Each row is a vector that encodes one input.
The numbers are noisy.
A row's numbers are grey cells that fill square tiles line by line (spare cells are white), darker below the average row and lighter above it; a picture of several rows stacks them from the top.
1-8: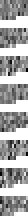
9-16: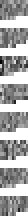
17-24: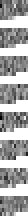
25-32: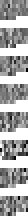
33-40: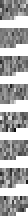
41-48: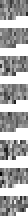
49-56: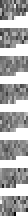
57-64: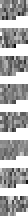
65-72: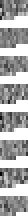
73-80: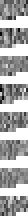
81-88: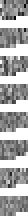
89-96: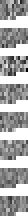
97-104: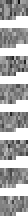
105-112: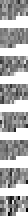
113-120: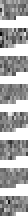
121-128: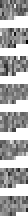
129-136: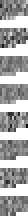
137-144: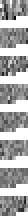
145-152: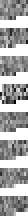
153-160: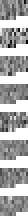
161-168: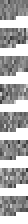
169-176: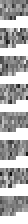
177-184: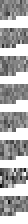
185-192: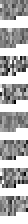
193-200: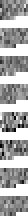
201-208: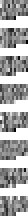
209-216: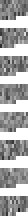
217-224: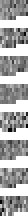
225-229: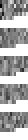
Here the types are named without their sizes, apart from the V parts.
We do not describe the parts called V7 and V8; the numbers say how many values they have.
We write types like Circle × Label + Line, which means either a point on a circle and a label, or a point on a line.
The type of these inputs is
(Label + Line × (Line + V7)) × V8.
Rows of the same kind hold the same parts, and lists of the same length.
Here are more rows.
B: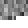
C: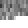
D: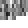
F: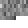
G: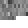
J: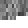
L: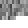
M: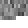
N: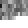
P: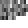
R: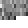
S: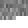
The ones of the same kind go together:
B, J, M, P
C, G, R, S
D, F, L, N

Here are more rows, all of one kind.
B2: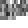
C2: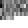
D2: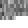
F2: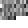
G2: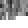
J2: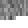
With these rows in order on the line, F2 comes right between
C2 and D2.
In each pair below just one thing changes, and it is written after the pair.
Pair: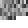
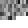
the place on one of the two lines
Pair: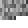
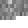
the place on one of the two lines
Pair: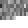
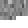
the value of V8
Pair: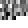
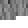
the value of V8
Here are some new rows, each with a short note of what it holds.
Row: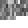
a point on a line, a value of V7 and a value of V8
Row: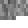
a point on a line, a value of V7 and a value of V8
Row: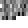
a label and a value of V8
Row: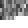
a point on a line, a value of V7 and a value of V8
